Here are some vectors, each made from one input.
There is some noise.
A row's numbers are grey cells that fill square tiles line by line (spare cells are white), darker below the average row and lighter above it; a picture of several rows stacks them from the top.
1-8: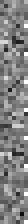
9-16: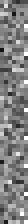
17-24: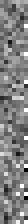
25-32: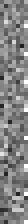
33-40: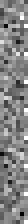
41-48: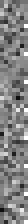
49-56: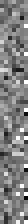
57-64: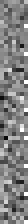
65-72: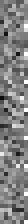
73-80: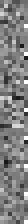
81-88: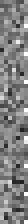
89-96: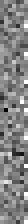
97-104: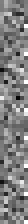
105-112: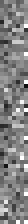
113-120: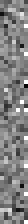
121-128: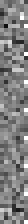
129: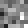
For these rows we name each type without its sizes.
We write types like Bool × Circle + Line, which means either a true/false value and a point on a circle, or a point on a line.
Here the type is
Line × (Tree + Unit).
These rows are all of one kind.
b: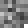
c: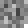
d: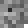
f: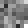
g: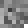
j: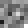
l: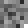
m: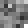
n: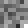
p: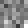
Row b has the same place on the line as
d and g.
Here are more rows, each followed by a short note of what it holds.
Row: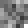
a point on a line and a node of a tree
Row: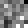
a point on a line
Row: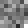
a point on a line and a node of a tree
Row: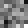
a point on a line
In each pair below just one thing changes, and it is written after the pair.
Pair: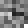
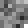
the place on the line
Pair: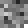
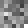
the node of the tree
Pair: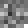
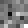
the place on the line
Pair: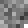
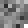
the node of the tree
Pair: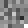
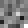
the node of the tree
